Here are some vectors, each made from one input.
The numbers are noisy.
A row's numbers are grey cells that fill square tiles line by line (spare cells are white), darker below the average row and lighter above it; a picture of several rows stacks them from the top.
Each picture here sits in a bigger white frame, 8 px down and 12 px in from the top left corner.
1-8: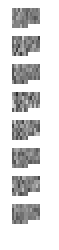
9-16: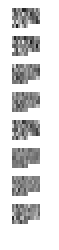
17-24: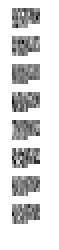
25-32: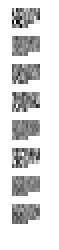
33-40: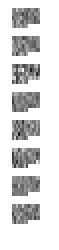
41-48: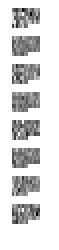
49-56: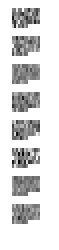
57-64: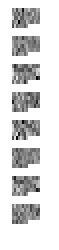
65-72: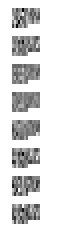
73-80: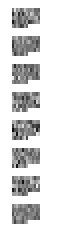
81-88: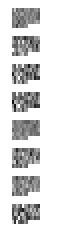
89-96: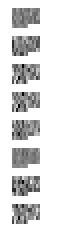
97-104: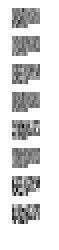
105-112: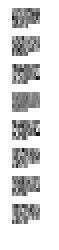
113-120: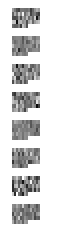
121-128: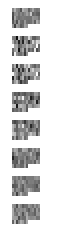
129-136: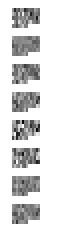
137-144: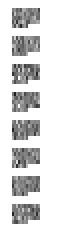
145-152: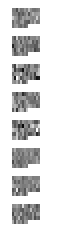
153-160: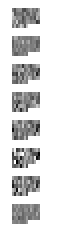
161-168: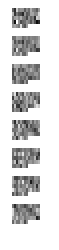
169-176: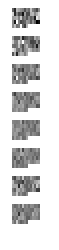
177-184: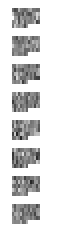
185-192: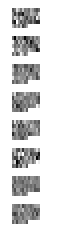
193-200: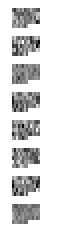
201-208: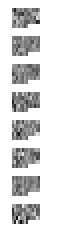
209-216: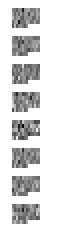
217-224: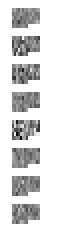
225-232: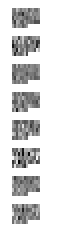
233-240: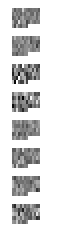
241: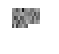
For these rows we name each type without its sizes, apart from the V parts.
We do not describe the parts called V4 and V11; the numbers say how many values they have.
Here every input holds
either a label and a true/false value, or a value of V4 and a value of V11.
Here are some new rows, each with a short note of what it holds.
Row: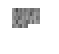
a label and a true/false value
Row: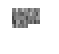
a value of V4 and a value of V11
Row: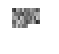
a label and a true/false value
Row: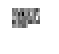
a value of V4 and a value of V11
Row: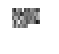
a label and a true/false value
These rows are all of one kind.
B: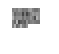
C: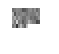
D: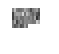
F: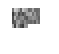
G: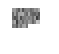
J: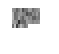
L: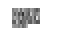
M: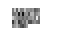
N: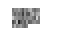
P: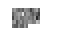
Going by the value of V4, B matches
G, J and N.
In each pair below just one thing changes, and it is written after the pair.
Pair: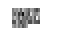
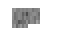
the value of V4
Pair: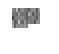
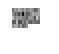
the value of V11
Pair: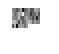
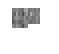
the value of V4
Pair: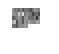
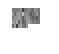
the value of V4
